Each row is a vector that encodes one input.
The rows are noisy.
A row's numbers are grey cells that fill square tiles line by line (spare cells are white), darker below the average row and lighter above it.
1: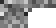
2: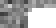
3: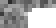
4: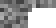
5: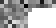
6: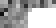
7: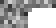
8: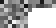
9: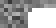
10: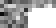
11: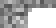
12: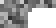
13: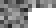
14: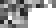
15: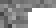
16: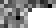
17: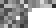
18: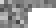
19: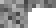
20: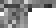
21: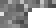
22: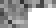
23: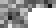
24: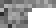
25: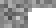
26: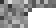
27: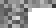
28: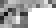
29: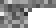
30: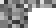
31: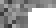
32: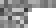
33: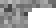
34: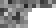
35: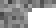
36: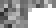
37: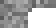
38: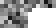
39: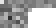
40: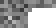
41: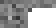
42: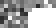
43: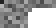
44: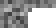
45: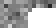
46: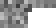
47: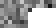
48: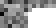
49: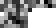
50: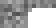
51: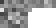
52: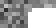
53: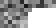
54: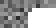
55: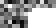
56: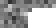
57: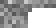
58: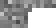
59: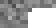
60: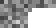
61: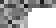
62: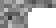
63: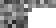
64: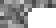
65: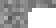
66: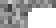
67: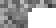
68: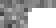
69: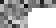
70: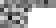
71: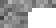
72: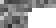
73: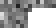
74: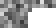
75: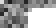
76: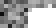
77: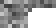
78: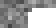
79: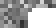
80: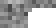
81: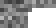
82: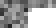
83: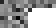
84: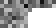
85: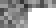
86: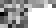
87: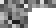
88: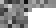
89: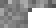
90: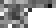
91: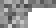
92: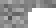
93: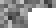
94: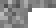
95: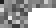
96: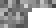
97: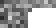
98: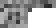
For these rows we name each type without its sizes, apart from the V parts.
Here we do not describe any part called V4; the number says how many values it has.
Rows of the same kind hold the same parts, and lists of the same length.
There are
3 kinds of row.
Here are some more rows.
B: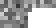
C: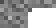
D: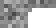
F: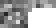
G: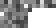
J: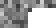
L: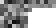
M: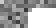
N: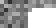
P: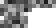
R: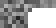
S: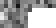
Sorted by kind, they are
B, D
C, F, J, M, N, P, S
G, L, R

